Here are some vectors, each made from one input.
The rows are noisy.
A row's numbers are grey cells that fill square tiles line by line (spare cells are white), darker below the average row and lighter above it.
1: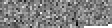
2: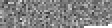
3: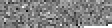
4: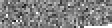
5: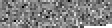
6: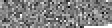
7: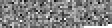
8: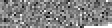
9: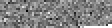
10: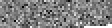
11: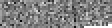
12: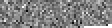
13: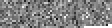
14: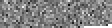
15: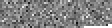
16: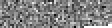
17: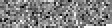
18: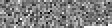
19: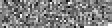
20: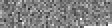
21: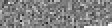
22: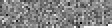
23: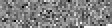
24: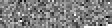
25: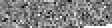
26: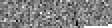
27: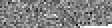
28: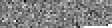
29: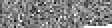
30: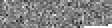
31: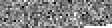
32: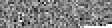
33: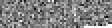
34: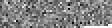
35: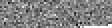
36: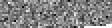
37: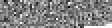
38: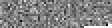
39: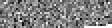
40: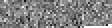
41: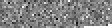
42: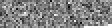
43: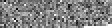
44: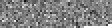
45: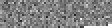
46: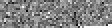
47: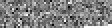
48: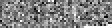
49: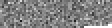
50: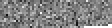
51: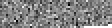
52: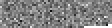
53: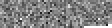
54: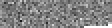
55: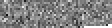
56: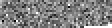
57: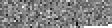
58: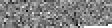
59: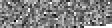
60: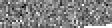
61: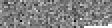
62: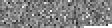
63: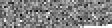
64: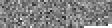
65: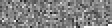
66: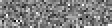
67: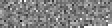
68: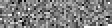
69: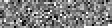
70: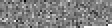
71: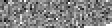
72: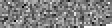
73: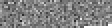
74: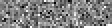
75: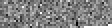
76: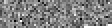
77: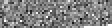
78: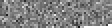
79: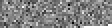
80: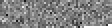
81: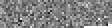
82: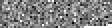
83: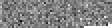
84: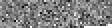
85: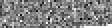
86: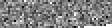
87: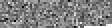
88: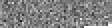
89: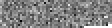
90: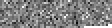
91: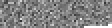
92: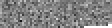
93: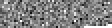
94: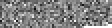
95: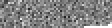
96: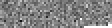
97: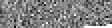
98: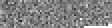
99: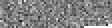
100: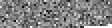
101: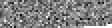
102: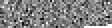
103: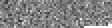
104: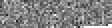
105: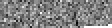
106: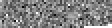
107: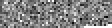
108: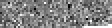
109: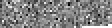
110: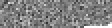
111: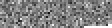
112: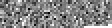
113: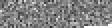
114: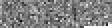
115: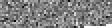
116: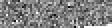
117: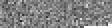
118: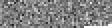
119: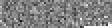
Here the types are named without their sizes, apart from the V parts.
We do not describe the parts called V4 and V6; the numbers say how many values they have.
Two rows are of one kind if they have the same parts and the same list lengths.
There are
2 kinds of row.
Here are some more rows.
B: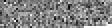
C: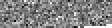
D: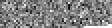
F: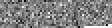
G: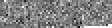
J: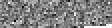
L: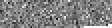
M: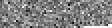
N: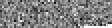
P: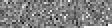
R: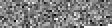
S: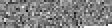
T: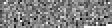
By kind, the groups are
B, D, F, G, L, M, N, P, S, T
C, J, R

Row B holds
a value of V4 and a value of V6.
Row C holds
a point on a line, a true/false value and a value of V4.
